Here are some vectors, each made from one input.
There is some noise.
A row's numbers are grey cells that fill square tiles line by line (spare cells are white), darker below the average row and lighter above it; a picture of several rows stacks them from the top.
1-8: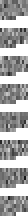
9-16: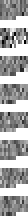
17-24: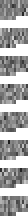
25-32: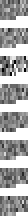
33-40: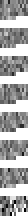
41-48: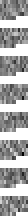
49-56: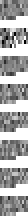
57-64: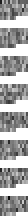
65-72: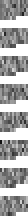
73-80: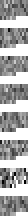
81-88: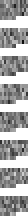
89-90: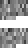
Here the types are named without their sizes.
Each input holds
a list of points on a circle.
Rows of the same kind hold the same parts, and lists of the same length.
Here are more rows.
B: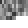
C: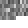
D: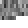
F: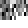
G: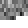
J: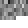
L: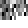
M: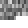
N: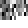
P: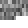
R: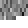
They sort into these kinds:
B, M, P
C, J
D, G, R
F, L, N

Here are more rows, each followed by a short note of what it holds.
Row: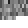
a list of one item
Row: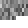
a list of three items
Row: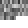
a list of one item
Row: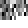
the empty list
